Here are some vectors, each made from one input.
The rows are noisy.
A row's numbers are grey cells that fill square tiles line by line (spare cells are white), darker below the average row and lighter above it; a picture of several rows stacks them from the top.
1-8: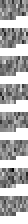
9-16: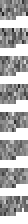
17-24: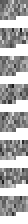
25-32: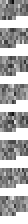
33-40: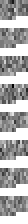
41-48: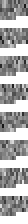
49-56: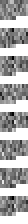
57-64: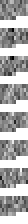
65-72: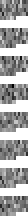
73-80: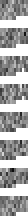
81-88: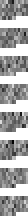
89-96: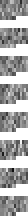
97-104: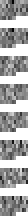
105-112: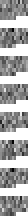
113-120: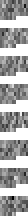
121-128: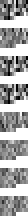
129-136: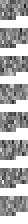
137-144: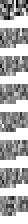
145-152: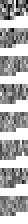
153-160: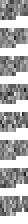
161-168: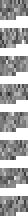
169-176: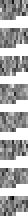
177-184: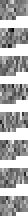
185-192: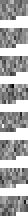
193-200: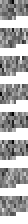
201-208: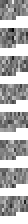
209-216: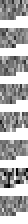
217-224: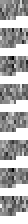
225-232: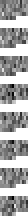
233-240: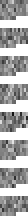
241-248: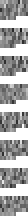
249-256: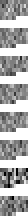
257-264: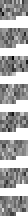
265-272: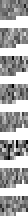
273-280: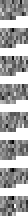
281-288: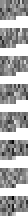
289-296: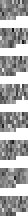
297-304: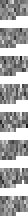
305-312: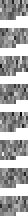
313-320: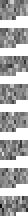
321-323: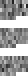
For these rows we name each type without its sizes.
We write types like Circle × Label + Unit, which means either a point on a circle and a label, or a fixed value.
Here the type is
List(Line).
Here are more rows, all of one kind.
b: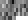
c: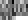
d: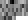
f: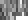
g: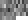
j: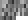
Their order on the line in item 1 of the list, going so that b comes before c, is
f, g, j, b, d, c.
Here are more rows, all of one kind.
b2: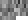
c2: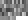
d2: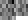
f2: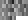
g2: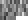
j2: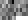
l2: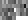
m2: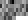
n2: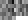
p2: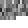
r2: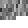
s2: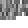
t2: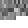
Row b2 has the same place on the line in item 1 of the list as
g2, r2 and t2.
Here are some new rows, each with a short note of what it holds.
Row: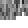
a list of two items
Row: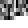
the empty list
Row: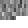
a list of one item
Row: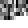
the empty list
